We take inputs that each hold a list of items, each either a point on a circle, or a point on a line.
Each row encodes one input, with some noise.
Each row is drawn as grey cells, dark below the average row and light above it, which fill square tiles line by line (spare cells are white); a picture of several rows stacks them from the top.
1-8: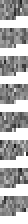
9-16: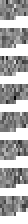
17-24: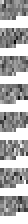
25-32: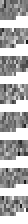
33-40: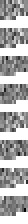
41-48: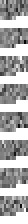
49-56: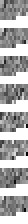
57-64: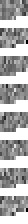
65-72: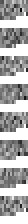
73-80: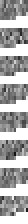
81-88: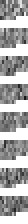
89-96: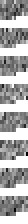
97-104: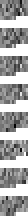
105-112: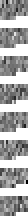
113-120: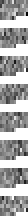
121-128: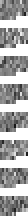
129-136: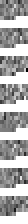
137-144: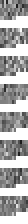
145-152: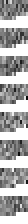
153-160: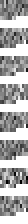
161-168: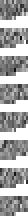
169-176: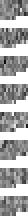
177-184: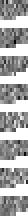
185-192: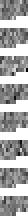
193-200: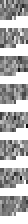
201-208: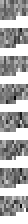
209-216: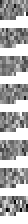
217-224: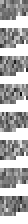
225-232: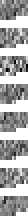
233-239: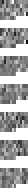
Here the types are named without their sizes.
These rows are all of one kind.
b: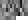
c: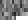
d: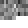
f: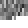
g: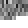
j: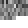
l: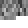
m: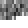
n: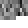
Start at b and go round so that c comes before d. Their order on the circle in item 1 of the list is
b, c, m, f, g, j, d, l, n.
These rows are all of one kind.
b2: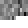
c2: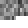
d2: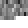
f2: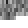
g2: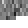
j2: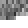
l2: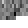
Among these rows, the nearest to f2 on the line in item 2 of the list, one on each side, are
g2 and j2.
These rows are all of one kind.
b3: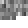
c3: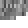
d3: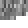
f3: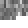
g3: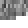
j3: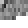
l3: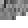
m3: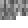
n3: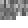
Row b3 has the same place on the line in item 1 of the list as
m3 and n3.
